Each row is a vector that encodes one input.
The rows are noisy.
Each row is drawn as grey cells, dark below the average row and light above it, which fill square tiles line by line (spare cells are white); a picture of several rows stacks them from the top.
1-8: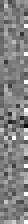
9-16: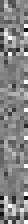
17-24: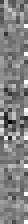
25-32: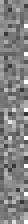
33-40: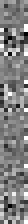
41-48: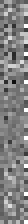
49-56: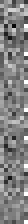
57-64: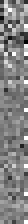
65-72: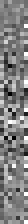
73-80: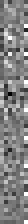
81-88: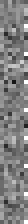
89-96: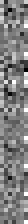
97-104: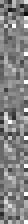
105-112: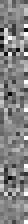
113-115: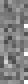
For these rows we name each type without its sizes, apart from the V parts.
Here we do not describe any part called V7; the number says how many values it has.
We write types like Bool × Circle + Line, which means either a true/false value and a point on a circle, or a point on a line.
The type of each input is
Bool × Line + V7.
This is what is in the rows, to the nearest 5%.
About 60% of them hold a point on a line and a true/false value. The rest hold a value of V7.
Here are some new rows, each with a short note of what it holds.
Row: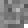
a point on a line and a true/false value
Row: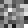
a point on a line and a true/false value
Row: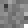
a point on a line and a true/false value
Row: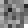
a point on a line and a true/false value
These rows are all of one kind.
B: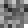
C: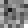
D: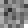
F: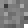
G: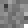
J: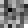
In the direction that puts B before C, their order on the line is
B, G, F, J, C, D.
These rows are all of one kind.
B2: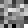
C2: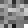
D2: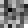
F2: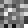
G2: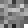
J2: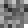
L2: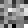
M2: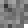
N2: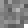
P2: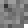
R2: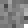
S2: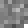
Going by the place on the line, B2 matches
L2, N2 and S2.
